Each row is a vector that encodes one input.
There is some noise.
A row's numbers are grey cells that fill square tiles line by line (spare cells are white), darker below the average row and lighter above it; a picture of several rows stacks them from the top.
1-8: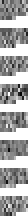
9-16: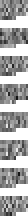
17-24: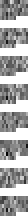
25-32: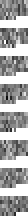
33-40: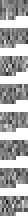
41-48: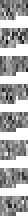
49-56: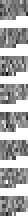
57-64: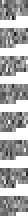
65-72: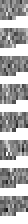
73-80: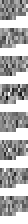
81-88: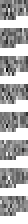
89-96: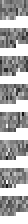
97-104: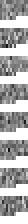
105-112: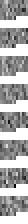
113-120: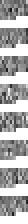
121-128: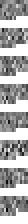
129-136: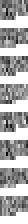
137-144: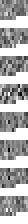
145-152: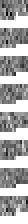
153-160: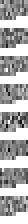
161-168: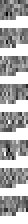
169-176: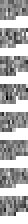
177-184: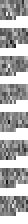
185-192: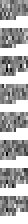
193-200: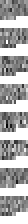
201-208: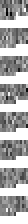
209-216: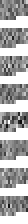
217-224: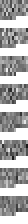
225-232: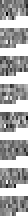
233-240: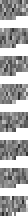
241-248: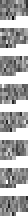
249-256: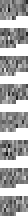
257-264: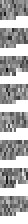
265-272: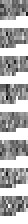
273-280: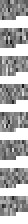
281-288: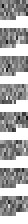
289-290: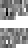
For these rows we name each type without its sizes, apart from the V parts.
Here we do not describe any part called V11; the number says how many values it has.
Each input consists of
a list of items, each a point on a line and a value of V11.
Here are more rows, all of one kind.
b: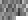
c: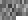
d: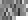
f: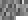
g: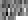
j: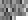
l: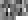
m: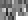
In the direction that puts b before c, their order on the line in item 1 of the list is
j, d, b, f, c, l, g, m.
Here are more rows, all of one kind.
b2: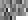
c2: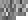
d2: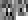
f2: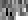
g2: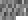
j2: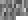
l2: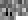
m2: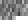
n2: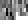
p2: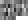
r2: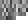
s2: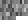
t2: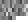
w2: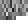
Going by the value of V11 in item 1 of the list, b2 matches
f2, l2 and n2.
